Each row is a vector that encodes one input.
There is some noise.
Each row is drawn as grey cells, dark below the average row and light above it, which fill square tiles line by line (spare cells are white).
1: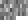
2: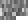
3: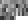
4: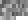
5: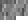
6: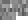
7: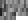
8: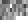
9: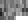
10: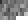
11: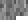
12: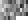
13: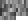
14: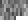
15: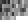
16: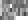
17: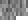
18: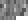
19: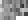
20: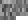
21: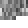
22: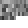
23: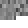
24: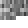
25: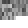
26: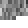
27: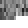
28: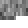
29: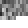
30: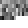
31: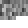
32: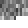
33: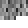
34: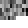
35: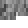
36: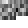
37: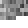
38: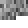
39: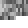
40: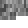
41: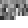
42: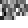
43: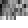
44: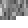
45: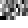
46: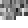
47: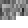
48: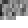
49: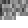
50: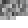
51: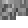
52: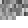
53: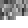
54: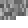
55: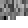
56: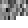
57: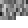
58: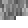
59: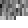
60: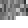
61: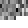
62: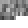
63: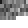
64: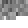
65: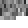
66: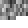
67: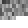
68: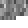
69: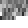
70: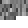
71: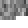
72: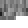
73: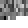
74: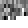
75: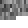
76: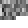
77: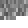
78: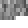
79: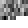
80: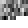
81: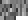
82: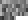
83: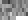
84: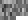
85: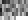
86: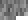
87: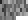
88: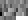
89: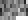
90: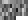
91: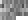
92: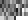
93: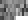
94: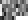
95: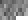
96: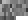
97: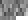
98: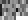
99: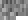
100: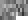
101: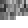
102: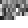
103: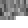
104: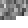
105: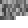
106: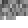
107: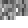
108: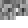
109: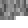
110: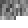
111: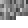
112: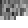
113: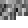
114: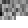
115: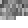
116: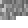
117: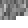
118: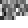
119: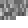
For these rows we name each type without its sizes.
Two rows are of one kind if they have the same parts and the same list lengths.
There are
3 kinds of row.
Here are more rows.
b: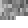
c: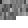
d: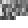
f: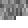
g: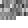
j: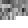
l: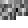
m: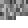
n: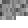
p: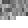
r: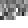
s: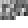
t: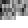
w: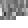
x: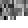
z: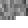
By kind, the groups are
b, f, g, j, m, n, p, r, t, w
c, d, l, s, z
x

